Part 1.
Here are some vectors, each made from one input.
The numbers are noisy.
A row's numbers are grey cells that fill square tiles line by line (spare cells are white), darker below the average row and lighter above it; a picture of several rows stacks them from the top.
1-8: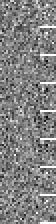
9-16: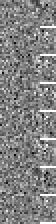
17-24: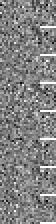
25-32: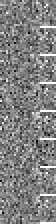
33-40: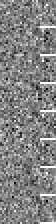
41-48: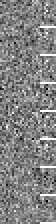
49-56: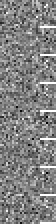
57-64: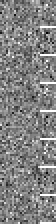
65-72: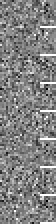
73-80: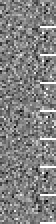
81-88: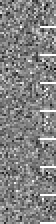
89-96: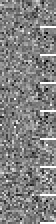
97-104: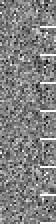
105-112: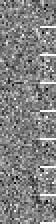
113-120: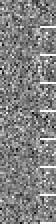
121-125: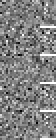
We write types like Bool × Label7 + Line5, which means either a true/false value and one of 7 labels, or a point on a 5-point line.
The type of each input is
Bool × (Tree8 + Tree9).
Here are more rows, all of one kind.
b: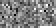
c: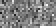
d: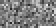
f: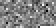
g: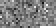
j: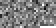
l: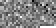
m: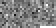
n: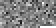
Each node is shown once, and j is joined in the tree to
d.
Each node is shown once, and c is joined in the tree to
m and n.
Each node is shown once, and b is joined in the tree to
d.
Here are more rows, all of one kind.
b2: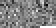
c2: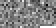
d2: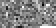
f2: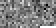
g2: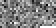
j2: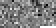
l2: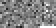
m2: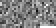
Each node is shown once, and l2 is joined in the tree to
b2 and j2.
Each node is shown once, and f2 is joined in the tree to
m2.
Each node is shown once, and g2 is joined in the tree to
b2 and d2.
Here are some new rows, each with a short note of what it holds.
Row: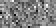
a node of a 9-node tree and a true/false value
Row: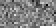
a node of an 8-node tree and a true/false value
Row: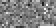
a node of an 8-node tree and a true/false value
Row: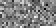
a node of an 8-node tree and a true/false value
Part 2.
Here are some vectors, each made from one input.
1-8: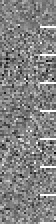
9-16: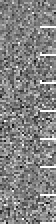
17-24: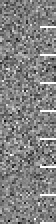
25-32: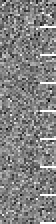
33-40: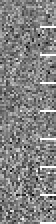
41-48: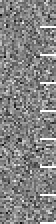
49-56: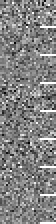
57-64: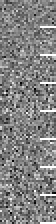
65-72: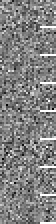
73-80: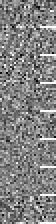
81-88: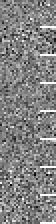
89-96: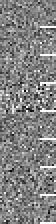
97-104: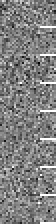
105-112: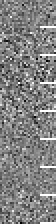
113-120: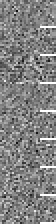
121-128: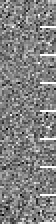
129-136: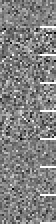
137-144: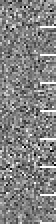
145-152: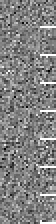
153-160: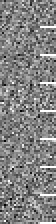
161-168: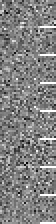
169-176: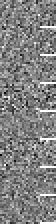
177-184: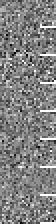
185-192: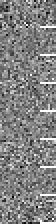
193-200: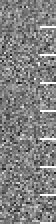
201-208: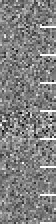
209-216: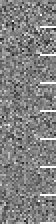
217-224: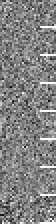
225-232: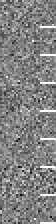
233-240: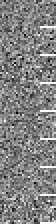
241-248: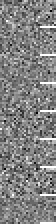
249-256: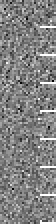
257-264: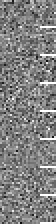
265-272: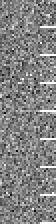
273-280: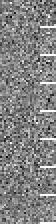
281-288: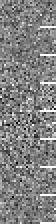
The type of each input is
(Bool × Bool × Bool + Label4) × (Tree17 + Unit).
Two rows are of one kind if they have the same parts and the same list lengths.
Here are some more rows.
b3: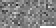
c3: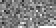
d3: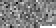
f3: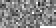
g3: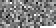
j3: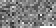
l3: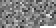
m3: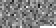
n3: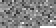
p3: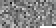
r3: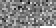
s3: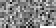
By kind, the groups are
b3, c3, n3, p3, s3
d3, f3, j3, m3, r3
g3
l3

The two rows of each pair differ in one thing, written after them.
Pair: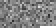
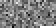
one of the three true/false values
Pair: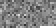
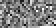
the node of the tree
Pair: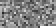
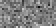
the node of the tree
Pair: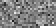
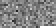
the node of the tree
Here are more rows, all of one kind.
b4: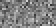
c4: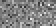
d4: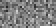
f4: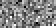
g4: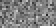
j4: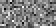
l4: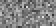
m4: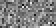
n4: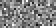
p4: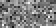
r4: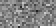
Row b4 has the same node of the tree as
d4 and g4.
